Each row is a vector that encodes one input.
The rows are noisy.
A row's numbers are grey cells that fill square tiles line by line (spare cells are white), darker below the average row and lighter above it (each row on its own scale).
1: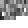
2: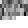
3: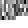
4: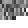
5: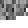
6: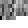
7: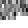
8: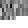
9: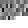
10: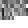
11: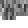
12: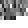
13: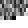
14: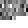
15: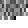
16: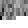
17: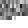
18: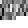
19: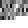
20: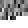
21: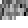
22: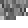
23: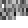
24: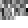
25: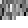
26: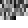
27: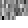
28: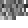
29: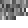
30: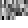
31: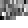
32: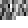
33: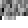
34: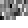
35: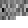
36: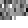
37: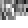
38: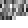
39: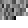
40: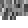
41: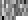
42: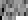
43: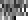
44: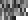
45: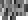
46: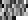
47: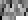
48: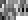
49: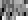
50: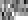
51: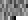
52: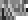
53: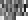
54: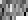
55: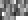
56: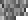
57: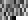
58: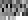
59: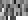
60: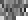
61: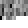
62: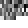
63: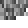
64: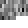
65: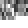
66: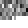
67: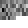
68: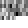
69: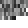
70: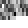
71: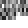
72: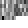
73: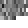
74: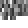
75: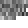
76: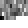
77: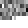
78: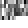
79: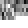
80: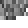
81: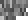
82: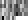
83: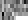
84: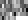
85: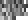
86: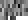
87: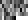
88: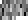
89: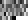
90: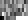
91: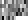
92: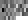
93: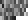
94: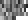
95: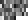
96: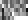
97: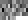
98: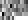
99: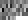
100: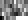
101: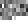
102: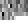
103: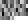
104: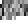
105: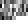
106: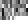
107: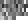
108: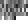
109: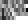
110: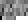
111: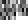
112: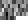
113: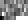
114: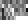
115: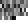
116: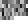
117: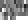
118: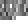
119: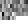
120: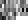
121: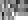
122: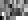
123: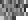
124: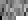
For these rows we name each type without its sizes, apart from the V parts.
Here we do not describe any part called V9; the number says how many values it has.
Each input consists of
either a label and a true/false value, or a value of V9.
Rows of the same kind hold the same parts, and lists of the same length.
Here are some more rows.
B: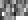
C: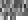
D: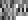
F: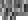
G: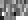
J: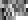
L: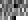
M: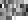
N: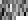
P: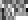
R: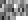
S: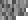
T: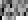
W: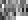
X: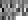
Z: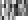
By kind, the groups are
B, D, G, J, M, N, P, R, T, W, X, Z
C, F, L, S

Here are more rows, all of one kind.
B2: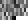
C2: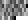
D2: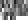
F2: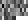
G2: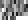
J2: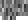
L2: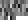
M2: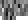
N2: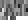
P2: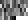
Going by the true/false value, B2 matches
C2, F2 and P2.
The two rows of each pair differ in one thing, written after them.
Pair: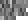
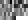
the label
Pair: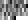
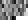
the label
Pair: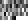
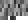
the true/false value
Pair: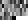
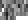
the true/false value
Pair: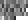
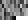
the label
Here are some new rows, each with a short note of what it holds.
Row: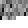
a value of V9
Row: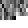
a label and a true/false value
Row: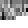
a value of V9
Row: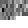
a value of V9
